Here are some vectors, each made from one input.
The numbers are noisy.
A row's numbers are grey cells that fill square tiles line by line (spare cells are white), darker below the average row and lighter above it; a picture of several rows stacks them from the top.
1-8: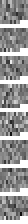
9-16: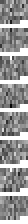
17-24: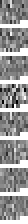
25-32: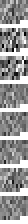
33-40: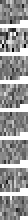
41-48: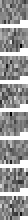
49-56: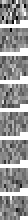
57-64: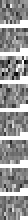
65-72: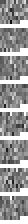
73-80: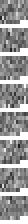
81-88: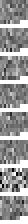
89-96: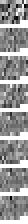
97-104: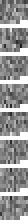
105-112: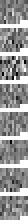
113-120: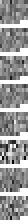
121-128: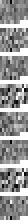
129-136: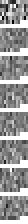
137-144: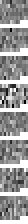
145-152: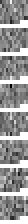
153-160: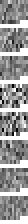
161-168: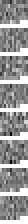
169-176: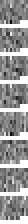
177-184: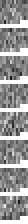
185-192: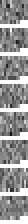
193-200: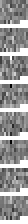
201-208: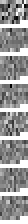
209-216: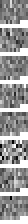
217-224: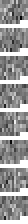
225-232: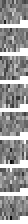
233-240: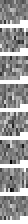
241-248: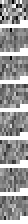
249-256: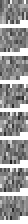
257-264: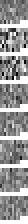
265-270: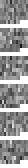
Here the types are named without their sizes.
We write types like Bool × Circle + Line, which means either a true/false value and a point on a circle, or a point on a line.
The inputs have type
Bool × Bool × Bool × Bool × (Tree + Unit) + Label.
